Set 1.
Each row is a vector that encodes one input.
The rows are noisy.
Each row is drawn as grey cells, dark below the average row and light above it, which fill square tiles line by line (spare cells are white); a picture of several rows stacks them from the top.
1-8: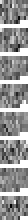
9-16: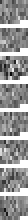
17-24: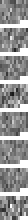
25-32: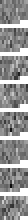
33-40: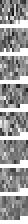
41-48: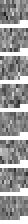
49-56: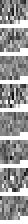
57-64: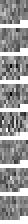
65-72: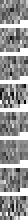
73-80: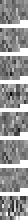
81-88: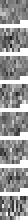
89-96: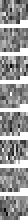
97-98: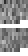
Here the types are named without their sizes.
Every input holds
a list of points on a line.
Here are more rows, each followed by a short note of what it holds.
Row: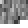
a list of two items
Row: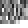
the empty list
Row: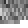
a list of two items
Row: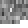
a list of one item
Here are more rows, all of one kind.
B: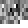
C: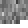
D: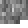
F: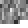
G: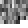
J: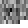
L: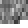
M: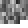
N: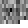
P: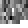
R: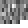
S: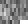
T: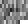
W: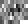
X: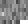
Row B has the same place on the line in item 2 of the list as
D, G, P and R.
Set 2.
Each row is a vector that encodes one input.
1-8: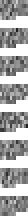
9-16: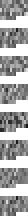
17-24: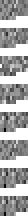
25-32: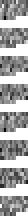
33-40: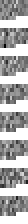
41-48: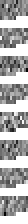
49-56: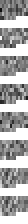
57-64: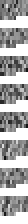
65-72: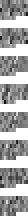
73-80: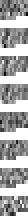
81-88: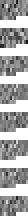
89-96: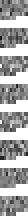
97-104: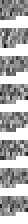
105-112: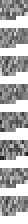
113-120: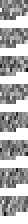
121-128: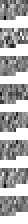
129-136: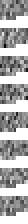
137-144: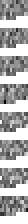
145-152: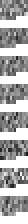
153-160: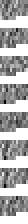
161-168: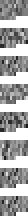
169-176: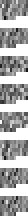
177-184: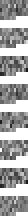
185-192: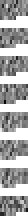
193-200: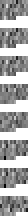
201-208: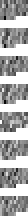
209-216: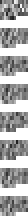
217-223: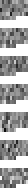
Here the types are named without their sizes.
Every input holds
a list of points on a line.
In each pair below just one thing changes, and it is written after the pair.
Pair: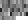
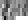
the place on the line in item 1 of the list
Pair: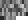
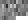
the place on the line in item 1 of the list
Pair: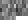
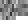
the place on the line in item 2 of the list
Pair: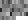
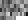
the place on the line in item 1 of the list
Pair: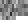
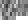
the place on the line in item 1 of the list
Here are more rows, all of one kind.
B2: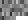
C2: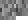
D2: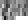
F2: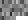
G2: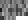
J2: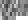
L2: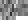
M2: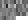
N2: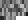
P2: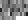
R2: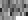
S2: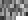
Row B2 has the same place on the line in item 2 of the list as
F2 and S2.
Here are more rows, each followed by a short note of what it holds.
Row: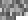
a list of one item
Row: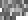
a list of one item
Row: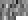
a list of one item
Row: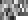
the empty list
